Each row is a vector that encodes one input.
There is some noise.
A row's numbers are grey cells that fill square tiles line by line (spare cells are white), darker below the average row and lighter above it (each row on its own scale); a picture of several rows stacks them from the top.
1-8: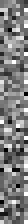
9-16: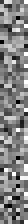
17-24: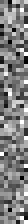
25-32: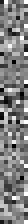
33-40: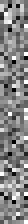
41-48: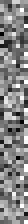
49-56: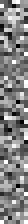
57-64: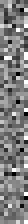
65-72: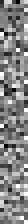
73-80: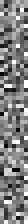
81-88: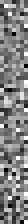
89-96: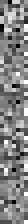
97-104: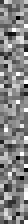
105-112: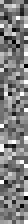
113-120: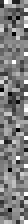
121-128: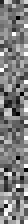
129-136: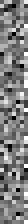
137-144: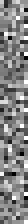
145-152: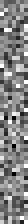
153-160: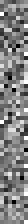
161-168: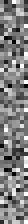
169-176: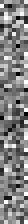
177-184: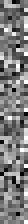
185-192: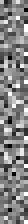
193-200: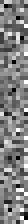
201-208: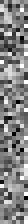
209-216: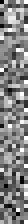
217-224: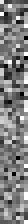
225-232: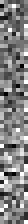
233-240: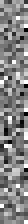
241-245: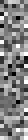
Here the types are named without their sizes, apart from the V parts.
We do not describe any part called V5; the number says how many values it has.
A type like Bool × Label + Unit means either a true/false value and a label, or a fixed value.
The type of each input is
(Bool × Bool × Bool × Bool + V5) × Label + Tree.
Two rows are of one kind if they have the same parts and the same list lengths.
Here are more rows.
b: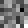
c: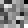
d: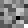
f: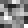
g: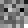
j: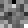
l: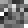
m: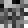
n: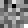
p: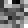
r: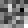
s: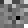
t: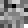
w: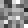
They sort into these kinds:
b, d, f, g, m, n, p, r, s, t
c
j, l, w

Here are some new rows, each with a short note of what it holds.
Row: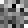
a label and four true/false values
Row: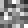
a label and four true/false values
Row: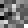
a node of a tree
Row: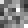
a label and four true/false values
